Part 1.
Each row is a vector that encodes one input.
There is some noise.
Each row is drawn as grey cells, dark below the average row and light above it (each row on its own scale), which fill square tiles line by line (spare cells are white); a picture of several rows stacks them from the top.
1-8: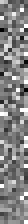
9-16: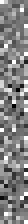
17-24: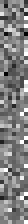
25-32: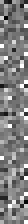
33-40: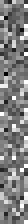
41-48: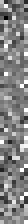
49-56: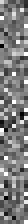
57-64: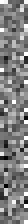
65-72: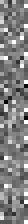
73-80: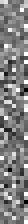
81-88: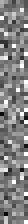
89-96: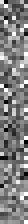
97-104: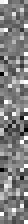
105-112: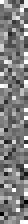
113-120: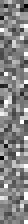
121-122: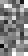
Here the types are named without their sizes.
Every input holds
either a point on a circle and a true/false value, or a point on a line.
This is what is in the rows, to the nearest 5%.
About 45% of them hold a point on a circle and a true/false value. The rest hold a point on a line.
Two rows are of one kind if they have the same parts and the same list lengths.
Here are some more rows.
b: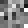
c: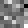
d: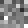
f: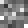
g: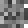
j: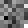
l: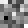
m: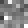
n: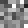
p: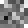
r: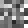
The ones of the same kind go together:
b, c, d, m, n
f, g, j, l, p, r

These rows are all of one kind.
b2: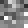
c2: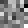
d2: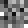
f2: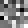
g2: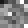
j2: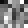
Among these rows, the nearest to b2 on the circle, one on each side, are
c2 and j2.
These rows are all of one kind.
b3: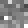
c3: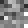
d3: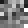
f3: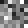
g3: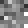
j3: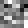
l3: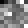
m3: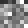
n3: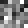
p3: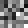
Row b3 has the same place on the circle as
f3 and n3.
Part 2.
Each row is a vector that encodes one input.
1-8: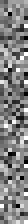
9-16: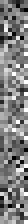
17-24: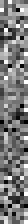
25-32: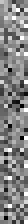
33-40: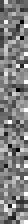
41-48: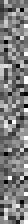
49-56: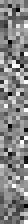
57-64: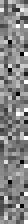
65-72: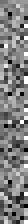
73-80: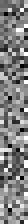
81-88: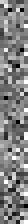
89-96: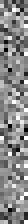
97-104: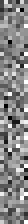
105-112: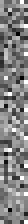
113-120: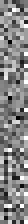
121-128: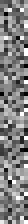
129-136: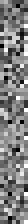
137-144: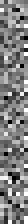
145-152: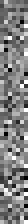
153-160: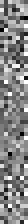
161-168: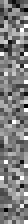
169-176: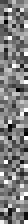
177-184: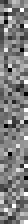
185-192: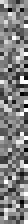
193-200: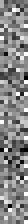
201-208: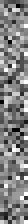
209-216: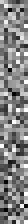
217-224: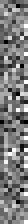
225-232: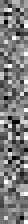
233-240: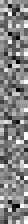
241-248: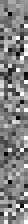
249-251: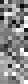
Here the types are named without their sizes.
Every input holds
either a point on a circle and a true/false value, or a point on a line.
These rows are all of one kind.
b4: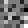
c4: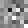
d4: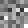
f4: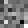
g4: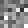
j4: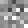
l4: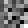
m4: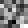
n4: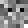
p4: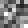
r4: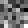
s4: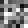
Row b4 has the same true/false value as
f4, l4, n4 and r4.
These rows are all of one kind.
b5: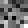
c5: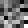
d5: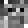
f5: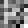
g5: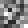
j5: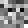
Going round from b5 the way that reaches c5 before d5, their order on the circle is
b5, c5, j5, d5, f5, g5.
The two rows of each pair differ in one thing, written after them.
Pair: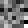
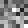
the true/false value
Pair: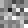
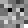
the true/false value
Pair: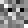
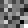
the place on the circle
